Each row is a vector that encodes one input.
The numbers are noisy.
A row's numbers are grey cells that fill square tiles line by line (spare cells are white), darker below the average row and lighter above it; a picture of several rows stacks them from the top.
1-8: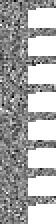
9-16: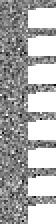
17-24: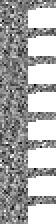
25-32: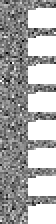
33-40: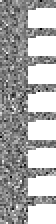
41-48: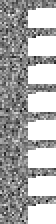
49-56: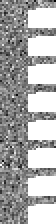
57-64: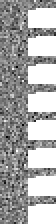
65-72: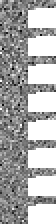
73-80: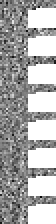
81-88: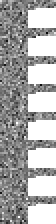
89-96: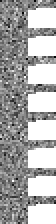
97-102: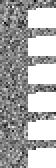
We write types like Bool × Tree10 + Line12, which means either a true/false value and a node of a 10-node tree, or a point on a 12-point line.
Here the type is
(Line4 + Line5) × Tree7.
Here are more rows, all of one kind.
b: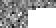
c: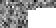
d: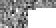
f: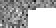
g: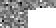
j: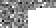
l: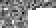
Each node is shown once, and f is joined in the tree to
b, g and l.
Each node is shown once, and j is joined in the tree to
g.
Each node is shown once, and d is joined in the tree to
b.
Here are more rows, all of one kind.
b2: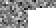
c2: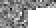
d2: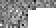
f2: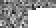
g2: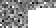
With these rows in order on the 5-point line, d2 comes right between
b2 and c2.
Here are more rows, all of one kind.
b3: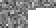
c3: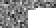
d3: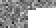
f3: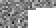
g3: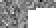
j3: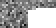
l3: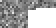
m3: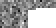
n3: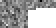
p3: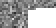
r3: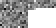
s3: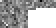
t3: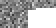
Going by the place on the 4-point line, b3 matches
c3, j3, r3 and t3.
